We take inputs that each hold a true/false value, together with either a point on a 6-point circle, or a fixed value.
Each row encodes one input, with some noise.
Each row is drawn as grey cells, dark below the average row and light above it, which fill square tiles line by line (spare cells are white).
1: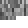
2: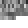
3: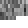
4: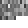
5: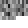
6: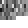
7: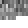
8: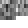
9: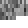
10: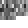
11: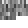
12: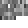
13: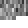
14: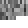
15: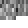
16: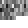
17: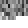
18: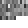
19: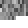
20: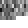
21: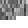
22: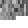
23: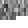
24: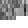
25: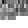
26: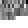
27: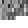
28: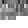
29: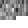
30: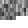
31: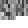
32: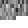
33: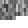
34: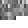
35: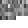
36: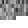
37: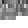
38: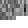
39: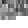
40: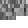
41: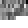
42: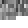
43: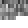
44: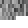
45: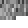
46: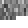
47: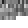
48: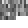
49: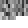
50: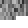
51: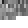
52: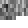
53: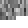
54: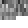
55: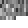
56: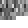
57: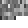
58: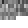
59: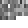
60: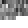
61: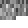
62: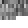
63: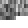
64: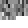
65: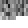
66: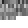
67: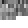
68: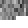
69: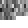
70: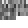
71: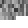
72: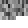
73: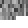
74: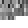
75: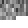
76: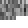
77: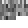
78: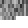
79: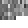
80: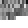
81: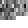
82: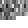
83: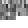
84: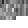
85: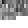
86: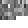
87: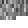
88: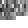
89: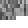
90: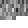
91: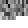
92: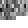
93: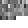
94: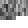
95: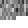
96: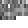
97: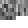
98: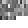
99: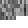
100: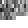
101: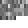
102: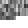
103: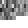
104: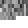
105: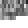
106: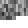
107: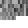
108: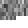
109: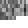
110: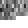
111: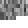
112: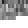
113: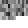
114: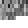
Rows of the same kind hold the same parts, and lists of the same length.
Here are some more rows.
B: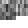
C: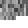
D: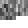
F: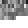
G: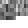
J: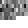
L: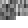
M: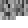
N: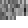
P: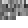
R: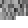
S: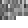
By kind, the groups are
B, C, D, F, G, L, N, P, R, S
J, M

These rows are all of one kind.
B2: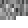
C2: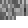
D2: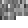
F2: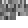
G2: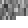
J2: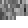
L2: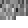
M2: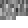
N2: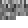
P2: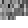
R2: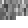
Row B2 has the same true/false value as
L2, M2 and P2.
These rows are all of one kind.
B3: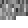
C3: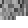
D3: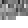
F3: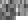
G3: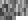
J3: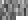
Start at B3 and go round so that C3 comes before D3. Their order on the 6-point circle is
B3, C3, F3, G3, J3, D3.
